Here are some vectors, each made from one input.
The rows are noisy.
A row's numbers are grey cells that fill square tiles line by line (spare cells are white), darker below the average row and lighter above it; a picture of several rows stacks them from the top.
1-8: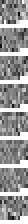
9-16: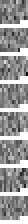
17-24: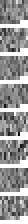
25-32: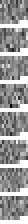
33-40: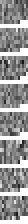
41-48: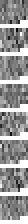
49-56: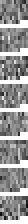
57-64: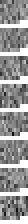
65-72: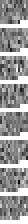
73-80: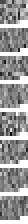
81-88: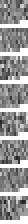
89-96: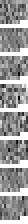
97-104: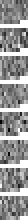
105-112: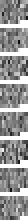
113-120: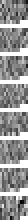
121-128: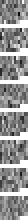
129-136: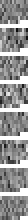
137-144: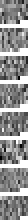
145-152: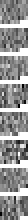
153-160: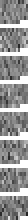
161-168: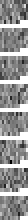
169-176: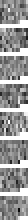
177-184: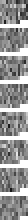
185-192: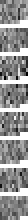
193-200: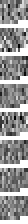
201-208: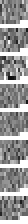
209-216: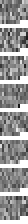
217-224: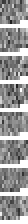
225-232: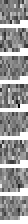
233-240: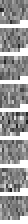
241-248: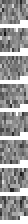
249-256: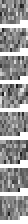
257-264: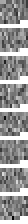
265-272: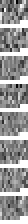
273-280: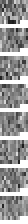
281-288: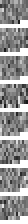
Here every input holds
one of 7 labels, together with either a fixed value, or a point on each of two 10-point lines.
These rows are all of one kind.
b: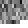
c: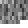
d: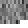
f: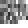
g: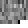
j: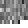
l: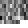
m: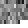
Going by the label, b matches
j and m.
